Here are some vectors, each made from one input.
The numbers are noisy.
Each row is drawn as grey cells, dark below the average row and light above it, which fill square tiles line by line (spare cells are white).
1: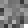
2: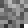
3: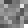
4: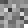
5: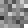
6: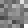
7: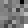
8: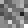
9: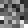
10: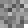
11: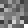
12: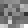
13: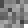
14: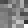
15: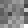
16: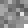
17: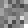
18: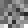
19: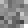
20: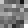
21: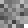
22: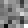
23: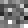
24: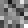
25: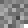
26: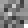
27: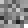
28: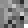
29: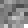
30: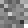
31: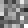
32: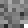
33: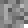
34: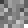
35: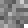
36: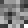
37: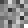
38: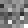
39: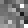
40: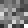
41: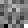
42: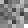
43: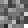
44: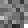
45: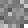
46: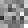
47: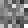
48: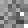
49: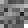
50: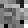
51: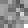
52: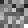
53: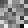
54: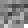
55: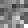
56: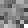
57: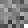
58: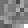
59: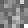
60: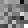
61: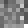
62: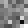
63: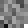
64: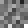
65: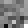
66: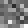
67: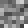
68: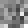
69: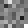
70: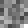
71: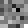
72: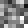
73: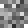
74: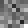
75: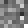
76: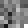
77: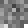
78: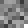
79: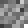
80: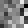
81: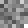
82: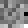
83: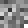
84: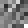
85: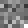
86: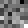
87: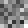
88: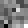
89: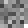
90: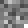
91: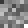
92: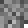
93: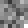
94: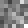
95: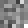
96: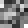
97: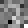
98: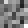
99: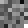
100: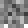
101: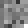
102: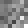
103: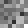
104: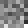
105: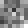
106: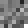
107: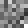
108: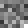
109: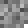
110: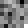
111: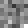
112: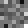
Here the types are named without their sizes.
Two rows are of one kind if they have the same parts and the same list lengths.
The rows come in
2 kinds.
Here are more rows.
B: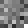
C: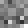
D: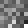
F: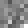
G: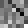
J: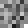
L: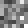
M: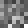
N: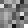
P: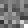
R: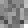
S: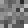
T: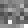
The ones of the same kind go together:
B, D, J, M, N, P, S
C, F, G, L, R, T

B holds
a point on a circle and a node of a tree.
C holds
a point on a circle and four true/false values.
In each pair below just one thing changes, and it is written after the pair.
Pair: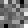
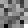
the node of the tree
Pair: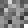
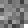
the place on the circle
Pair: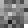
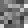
the place on the circle
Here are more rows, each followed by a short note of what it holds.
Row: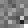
a point on a circle and four true/false values
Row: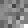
a point on a circle and four true/false values
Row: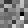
a point on a circle and four true/false values
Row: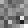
a point on a circle and four true/false values
